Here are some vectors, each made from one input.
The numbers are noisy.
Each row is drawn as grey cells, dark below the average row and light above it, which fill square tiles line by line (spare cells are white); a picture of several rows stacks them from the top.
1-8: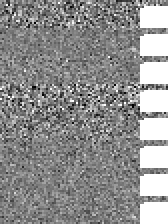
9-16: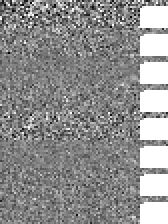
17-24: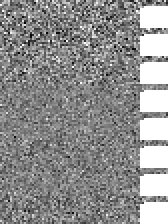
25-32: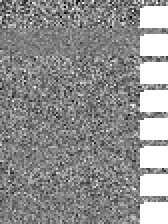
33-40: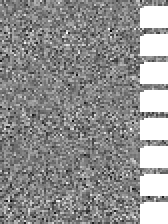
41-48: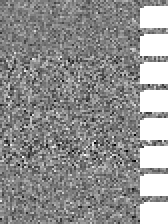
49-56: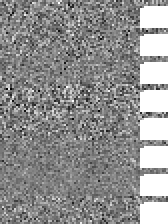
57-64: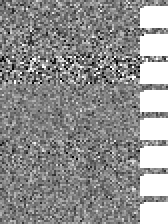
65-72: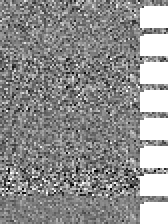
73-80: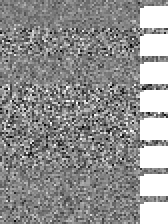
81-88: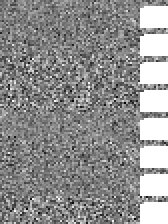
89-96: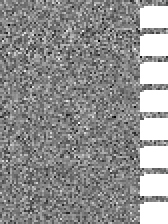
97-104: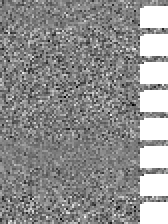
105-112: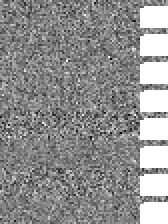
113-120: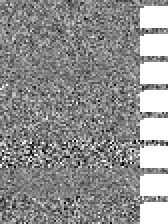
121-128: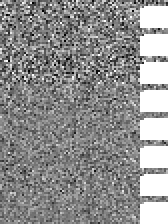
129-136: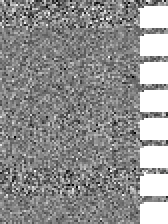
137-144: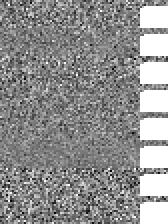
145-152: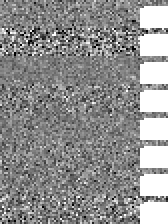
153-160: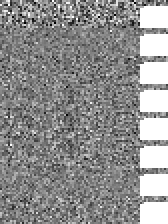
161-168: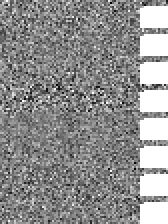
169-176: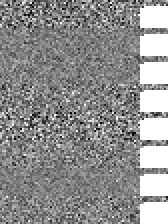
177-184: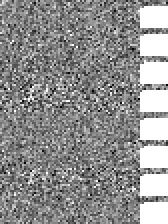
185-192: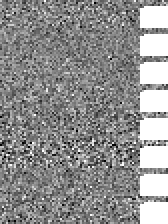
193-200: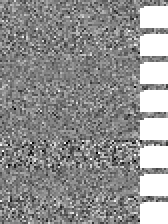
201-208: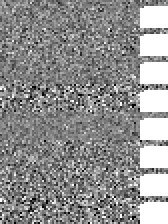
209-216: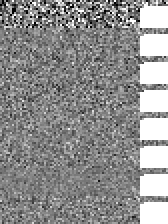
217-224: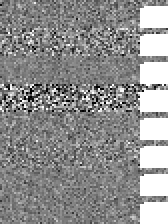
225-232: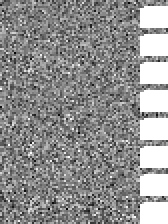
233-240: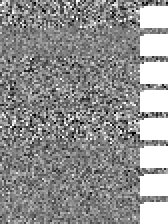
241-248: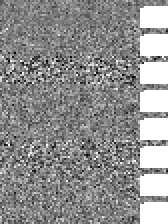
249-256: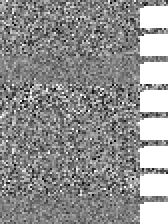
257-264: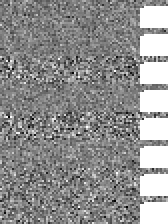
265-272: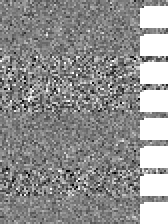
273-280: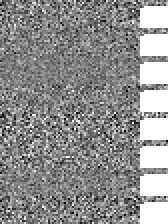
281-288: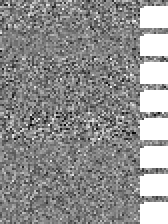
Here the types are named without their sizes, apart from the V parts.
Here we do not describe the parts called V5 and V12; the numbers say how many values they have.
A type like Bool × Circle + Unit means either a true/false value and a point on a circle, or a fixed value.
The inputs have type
Circle × Circle + Line × V5 + V12.
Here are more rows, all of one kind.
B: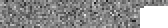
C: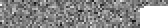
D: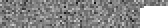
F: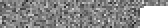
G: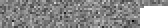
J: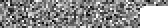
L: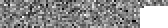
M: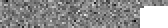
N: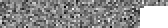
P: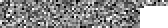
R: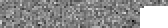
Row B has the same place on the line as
C, D, J and M.
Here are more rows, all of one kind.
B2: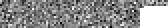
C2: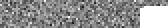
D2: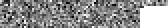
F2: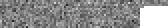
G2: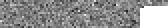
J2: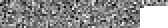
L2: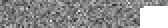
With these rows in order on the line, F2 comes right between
G2 and J2.
